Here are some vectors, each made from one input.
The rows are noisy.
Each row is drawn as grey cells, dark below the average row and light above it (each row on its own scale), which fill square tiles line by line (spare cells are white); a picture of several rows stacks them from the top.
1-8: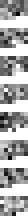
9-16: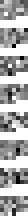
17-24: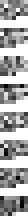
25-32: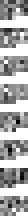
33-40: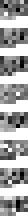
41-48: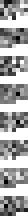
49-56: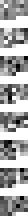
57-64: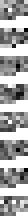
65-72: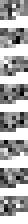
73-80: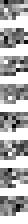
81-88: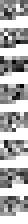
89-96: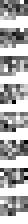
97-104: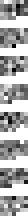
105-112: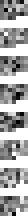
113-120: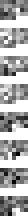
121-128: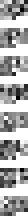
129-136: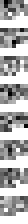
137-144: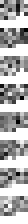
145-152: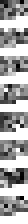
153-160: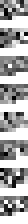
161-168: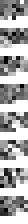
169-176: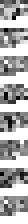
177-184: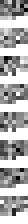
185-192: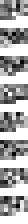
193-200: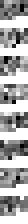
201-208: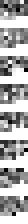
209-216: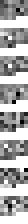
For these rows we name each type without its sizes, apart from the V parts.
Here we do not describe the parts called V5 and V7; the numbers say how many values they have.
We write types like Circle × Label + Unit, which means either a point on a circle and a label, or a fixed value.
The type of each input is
Bool × Bool × Bool × V7 + Line × V5.
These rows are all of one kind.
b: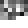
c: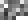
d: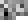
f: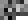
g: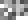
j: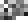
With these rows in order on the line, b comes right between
f and g.
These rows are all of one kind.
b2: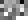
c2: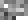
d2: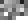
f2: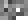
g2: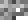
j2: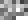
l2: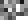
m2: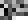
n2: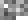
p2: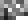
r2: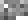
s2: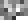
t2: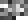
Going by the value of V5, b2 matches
c2, d2 and t2.
